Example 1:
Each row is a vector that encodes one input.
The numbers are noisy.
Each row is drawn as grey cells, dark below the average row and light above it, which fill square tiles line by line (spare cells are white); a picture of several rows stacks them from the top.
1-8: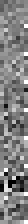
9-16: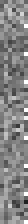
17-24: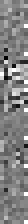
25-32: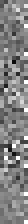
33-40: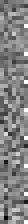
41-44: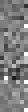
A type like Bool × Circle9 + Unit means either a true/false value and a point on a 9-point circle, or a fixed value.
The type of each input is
Bool × Bool × Bool + Unit.
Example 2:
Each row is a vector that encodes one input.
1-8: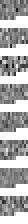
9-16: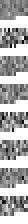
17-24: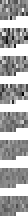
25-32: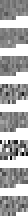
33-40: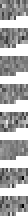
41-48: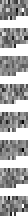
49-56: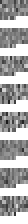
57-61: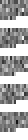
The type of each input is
Tree12 + Unit.
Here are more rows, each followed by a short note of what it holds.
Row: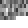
a fixed value
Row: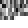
a node of a 12-node tree
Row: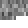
a fixed value
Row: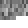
a fixed value
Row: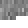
a node of a 12-node tree
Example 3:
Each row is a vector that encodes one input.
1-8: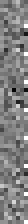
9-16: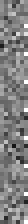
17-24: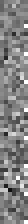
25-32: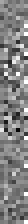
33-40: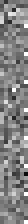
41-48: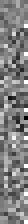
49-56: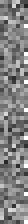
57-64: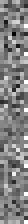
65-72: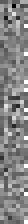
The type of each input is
Bool × Bool × Bool.
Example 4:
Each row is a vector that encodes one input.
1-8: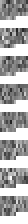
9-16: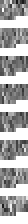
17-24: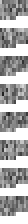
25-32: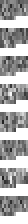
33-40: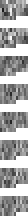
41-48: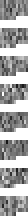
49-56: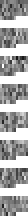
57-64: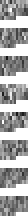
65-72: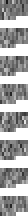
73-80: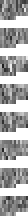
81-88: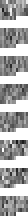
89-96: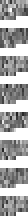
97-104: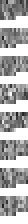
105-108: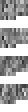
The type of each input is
Line20.
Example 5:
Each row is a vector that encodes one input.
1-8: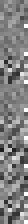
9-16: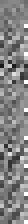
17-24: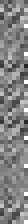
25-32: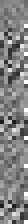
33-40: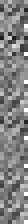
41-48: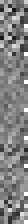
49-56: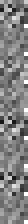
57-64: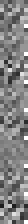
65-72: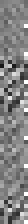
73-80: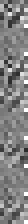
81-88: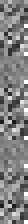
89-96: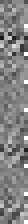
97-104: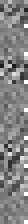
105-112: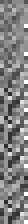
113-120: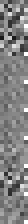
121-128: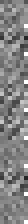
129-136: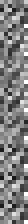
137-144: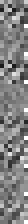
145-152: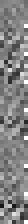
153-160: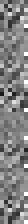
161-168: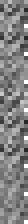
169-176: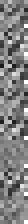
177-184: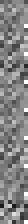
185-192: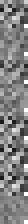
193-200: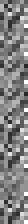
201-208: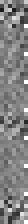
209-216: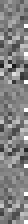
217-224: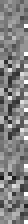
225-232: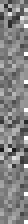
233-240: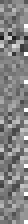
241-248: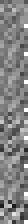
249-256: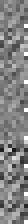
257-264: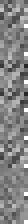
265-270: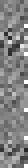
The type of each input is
Line7.
